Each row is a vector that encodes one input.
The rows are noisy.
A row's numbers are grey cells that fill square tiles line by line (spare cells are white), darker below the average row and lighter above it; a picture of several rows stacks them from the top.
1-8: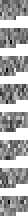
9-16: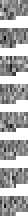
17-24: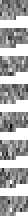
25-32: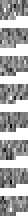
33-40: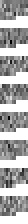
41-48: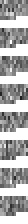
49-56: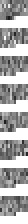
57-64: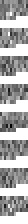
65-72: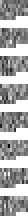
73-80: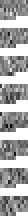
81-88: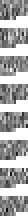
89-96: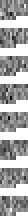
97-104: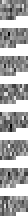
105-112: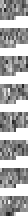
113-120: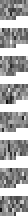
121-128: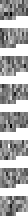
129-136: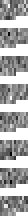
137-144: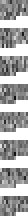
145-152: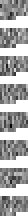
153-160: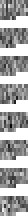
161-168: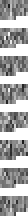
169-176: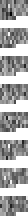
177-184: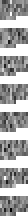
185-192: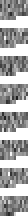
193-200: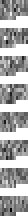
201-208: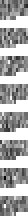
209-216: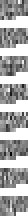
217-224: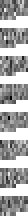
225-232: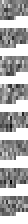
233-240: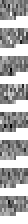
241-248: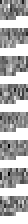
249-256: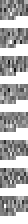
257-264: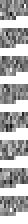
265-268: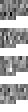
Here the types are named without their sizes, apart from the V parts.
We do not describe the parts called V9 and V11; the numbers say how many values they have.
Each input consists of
a value of V11, together with either a label and a true/false value, or a value of V9.
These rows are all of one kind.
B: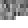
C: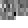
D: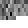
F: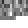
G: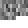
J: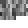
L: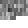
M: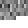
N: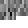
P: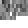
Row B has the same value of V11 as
C and G.
